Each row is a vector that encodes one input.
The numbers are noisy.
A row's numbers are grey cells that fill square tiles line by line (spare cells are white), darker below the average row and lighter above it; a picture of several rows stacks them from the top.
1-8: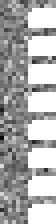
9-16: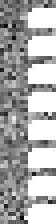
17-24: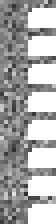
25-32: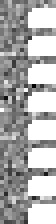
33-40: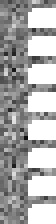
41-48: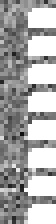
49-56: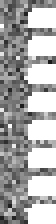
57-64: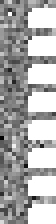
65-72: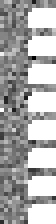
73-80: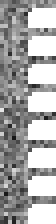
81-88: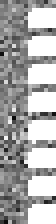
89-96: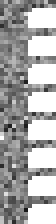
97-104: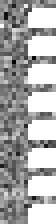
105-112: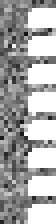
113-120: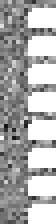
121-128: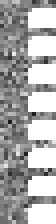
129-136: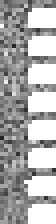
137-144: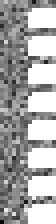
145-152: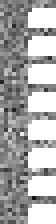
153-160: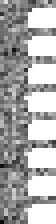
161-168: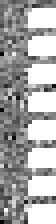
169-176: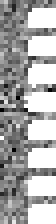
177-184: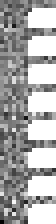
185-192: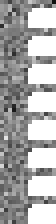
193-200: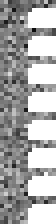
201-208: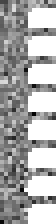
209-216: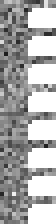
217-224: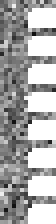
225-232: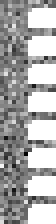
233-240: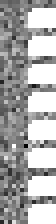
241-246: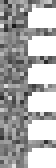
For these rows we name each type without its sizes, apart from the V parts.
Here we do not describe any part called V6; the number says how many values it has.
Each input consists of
a list of items, each a true/false value and a value of V6.
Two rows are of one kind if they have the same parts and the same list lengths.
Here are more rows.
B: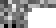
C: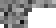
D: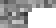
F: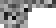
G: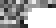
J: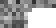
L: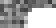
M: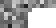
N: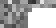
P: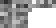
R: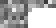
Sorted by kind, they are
B, J, L, M, N, R
C, D, F, P
G

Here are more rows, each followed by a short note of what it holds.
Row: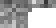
a list of one item
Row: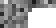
a list of two items
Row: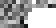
the empty list
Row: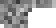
a list of one item
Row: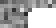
a list of one item
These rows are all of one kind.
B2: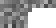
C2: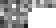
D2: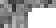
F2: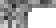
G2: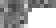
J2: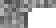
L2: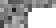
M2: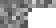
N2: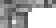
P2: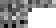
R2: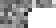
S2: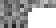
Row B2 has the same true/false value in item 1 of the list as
G2, P2 and S2.
